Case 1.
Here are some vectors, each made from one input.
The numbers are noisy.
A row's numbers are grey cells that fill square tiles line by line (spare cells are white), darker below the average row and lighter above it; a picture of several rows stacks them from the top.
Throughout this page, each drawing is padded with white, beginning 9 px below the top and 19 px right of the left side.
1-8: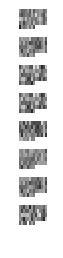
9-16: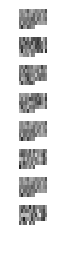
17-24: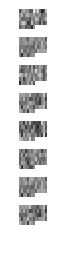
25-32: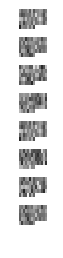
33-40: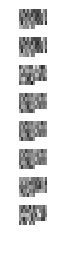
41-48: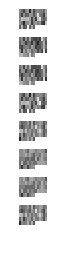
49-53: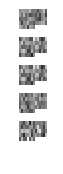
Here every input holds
a node of a 7-node tree.
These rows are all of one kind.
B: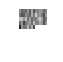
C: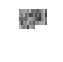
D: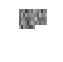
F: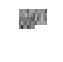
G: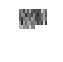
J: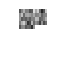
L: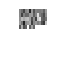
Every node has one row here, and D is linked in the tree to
F and J.
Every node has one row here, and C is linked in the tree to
F and G.
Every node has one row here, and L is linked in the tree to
B.
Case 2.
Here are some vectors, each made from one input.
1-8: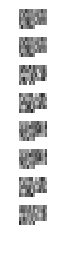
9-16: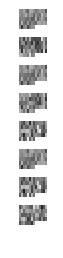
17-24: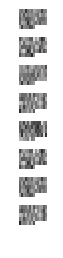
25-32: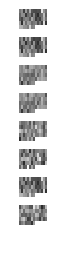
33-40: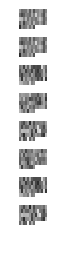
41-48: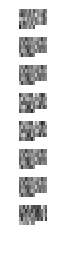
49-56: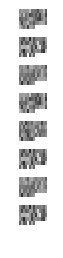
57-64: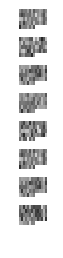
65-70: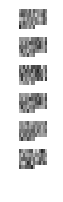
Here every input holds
a node of a 7-node tree.
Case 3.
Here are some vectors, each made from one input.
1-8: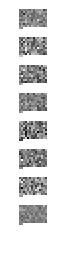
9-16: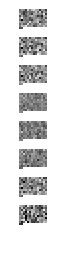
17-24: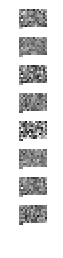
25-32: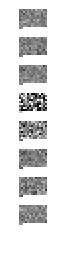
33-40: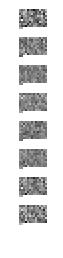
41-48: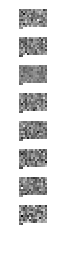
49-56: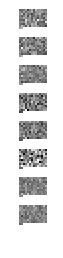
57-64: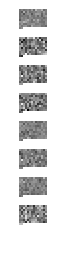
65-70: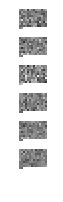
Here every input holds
three true/false values.
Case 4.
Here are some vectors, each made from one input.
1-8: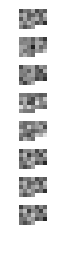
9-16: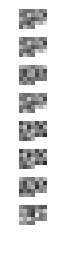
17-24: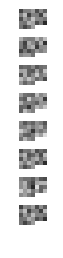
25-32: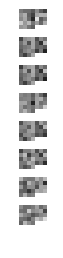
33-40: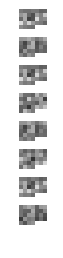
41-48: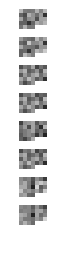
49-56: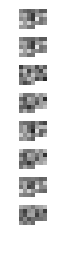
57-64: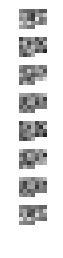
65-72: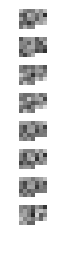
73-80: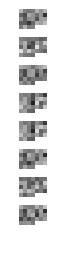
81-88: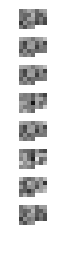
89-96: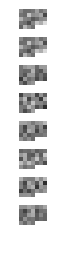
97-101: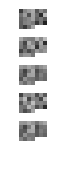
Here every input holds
a point on an 18-point circle.
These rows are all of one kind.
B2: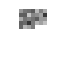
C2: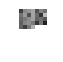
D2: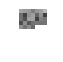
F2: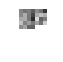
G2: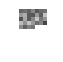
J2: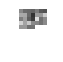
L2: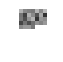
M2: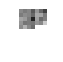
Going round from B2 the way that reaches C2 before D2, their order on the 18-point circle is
B2, M2, F2, J2, G2, C2, D2, L2.
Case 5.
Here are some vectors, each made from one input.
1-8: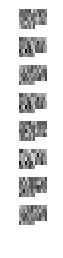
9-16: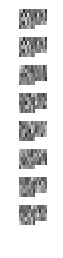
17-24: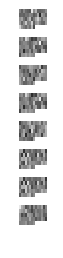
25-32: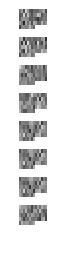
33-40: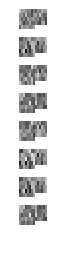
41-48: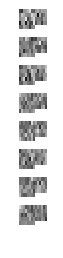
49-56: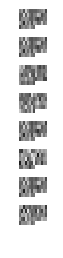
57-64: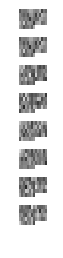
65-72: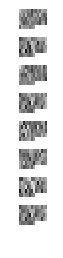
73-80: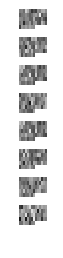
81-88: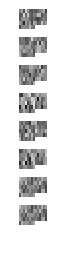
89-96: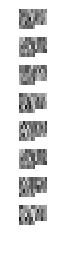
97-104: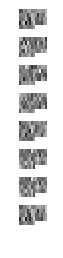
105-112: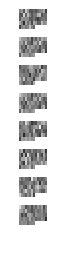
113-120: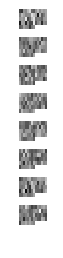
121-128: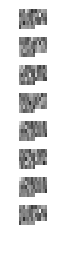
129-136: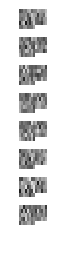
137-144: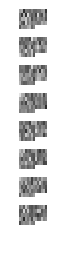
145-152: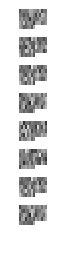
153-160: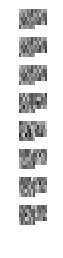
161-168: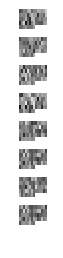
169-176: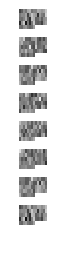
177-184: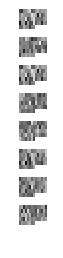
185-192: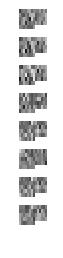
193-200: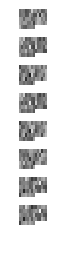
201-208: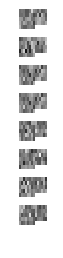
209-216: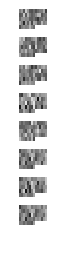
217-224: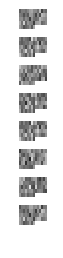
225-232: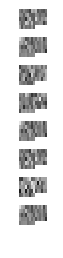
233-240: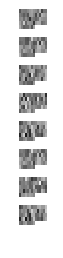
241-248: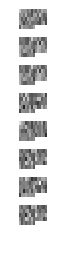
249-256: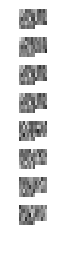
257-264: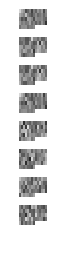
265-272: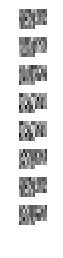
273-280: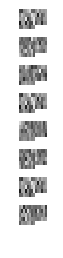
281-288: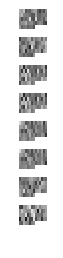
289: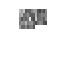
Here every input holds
a point on a 13-point line.
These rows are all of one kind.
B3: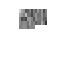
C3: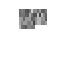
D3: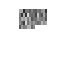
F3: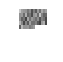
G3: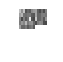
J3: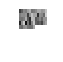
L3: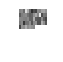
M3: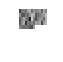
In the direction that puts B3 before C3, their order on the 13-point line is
D3, L3, F3, B3, G3, C3, M3, J3.
